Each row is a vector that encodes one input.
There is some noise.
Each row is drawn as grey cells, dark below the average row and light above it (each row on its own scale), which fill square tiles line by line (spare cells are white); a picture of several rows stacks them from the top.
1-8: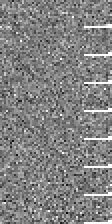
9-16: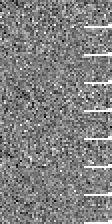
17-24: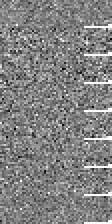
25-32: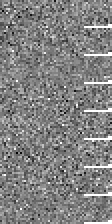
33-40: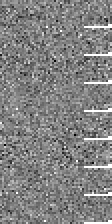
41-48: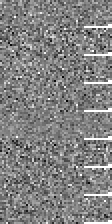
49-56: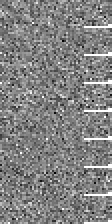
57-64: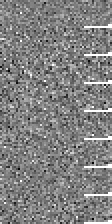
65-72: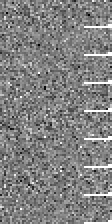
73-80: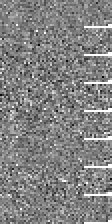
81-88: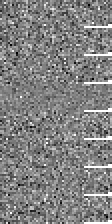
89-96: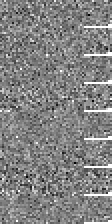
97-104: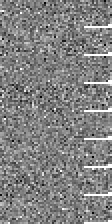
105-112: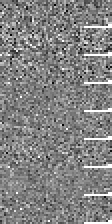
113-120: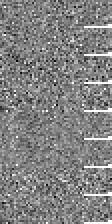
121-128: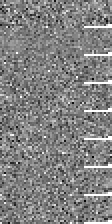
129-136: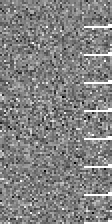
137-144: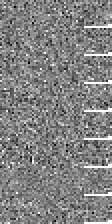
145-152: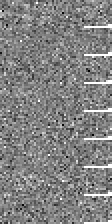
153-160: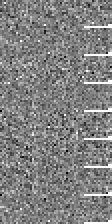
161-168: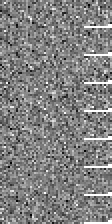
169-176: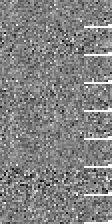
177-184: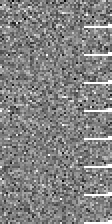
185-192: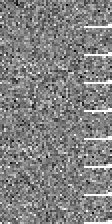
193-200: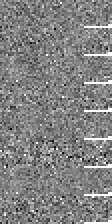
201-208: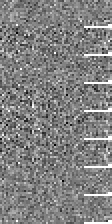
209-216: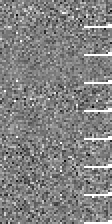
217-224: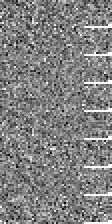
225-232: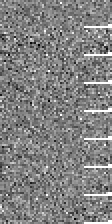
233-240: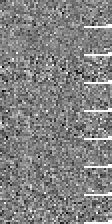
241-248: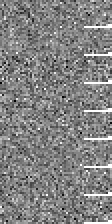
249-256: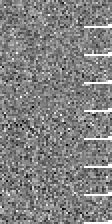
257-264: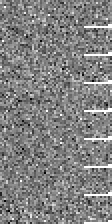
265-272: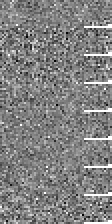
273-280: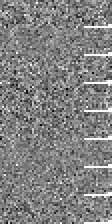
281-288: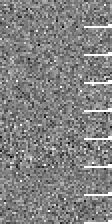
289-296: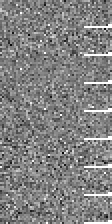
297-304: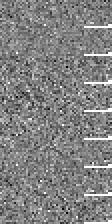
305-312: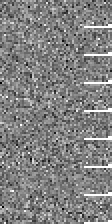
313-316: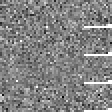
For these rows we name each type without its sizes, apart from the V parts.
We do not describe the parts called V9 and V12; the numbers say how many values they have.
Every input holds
a node of each of two trees, six true/false values, a value of V9 and a value of V12.
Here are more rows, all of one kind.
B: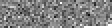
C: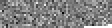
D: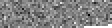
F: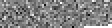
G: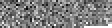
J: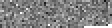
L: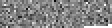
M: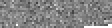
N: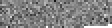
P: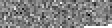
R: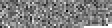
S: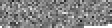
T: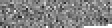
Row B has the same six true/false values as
L and P.
